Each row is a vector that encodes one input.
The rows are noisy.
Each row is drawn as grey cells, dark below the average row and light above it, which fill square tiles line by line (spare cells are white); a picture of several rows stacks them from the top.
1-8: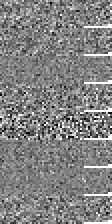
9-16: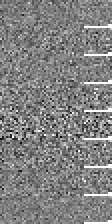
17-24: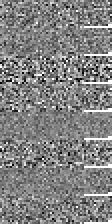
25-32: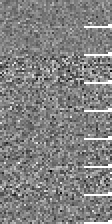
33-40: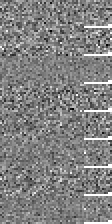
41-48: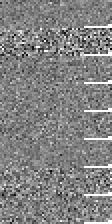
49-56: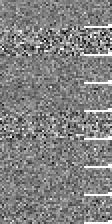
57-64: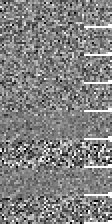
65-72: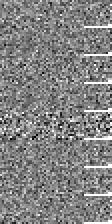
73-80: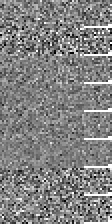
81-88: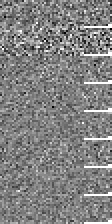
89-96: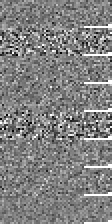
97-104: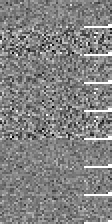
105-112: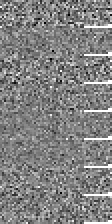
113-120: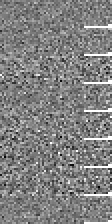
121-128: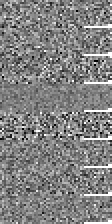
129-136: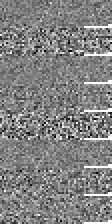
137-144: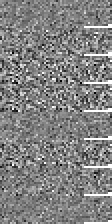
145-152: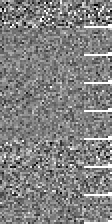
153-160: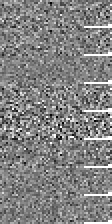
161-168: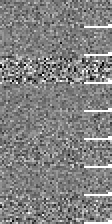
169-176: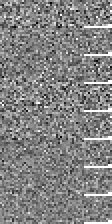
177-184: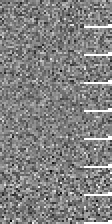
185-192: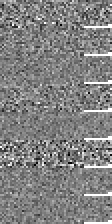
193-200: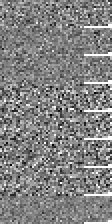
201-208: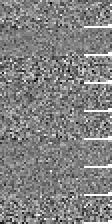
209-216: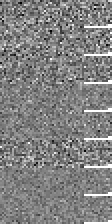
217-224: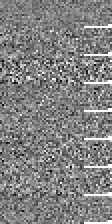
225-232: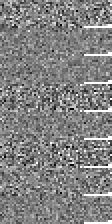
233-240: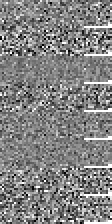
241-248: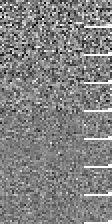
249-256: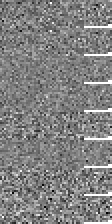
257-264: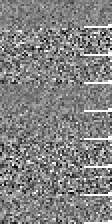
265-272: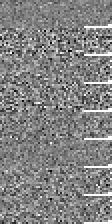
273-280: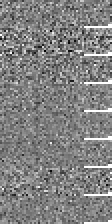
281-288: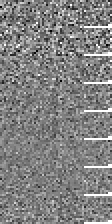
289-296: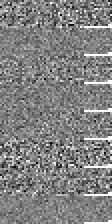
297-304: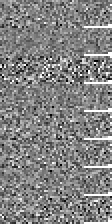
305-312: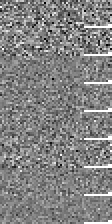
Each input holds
either a point on a 9-point circle and a node of a 16-node tree, or a point on a 10-point circle.
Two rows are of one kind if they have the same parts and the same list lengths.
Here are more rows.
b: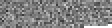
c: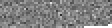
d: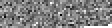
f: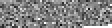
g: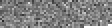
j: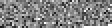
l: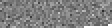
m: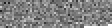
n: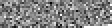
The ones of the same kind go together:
b, c, d, g, l, m
f, j, n

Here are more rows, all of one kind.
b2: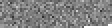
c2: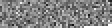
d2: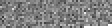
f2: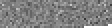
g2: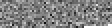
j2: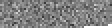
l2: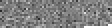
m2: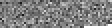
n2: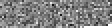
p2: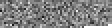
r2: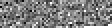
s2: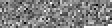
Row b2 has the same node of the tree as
j2, m2, p2 and r2.
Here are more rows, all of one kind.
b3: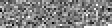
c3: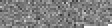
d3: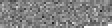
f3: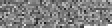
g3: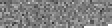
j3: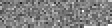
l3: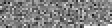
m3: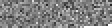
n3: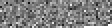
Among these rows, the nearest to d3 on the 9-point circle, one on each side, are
f3 and j3.
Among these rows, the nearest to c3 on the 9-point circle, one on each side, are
b3 and j3.
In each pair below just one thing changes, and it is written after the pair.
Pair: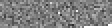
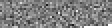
the node of the tree
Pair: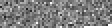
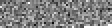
the node of the tree
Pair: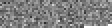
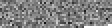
the node of the tree
